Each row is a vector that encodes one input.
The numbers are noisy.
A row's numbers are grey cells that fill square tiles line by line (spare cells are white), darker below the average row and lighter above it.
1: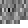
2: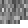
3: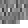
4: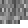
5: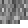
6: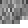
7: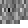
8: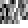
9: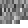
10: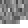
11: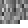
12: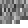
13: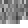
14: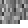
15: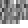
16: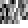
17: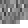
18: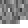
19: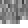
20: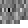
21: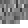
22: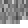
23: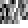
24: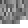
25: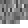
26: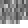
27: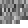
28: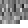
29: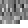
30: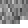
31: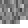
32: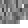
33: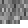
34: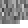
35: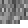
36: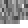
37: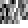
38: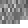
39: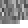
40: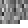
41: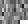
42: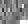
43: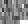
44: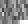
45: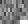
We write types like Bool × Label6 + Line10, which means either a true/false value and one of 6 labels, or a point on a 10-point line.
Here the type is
List2(Line5).
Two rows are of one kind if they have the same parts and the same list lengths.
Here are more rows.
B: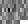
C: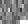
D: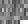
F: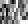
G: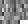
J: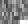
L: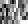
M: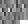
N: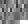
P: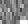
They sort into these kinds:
B, D, G
C, J, M, N, P
F, L

